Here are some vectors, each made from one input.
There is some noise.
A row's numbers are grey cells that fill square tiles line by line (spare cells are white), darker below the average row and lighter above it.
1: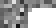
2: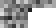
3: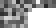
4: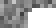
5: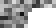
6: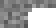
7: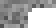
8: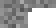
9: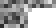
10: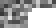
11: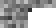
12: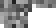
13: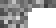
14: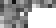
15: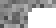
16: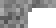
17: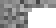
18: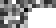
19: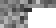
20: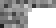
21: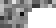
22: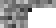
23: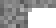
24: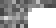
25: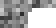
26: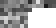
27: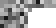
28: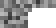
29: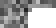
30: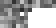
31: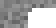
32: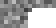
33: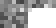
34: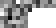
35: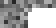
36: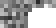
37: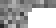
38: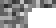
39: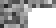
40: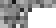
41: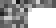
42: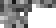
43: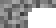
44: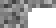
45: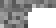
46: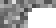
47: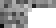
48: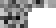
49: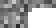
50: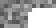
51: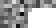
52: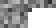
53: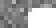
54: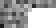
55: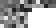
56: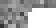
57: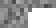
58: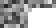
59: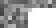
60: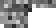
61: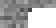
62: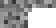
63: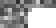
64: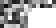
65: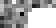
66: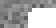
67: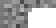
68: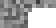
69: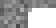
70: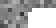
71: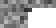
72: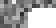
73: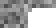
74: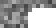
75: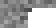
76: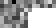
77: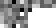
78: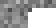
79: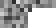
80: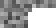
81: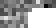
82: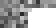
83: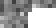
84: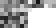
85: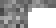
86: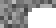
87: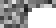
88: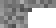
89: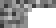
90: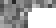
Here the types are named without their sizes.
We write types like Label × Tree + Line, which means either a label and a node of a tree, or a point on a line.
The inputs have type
Bool × Bool × Bool.
